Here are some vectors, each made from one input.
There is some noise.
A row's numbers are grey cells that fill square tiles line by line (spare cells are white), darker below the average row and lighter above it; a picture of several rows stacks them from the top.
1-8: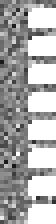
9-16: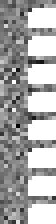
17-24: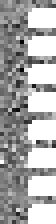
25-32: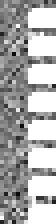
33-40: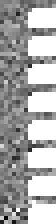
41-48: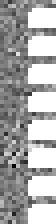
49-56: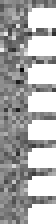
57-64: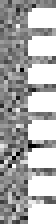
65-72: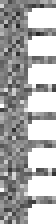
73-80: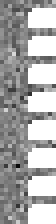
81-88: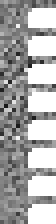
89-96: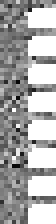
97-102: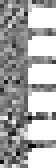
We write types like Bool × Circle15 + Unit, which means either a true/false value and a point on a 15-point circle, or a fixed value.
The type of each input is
List3(Line6).
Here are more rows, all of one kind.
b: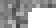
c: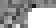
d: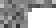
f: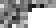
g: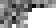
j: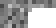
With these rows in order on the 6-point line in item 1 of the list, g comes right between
f and j.
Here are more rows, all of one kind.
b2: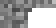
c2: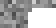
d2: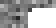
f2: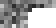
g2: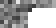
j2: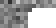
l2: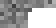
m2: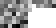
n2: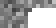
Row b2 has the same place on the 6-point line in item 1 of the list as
f2, l2 and n2.
